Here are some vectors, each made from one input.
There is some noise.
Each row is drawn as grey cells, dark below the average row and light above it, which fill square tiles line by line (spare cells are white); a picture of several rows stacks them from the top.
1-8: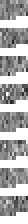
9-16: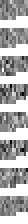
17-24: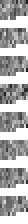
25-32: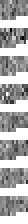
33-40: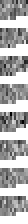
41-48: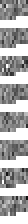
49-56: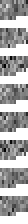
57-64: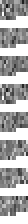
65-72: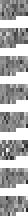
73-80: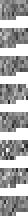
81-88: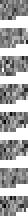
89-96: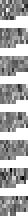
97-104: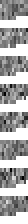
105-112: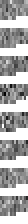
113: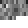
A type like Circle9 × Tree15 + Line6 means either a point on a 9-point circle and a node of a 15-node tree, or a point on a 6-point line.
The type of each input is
(Bool × Circle5 + Unit) × Line4 + Line5.
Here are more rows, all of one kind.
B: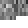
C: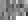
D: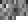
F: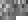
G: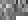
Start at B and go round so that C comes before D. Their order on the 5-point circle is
B, G, F, C, D.
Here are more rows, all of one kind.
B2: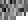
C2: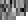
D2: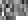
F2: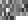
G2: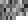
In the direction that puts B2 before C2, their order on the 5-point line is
B2, C2, G2, F2, D2.
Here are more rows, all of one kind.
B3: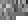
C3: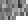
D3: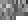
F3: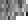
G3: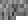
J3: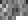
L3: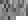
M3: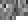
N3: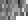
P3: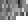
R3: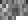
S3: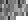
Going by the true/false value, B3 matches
C3, D3 and G3.
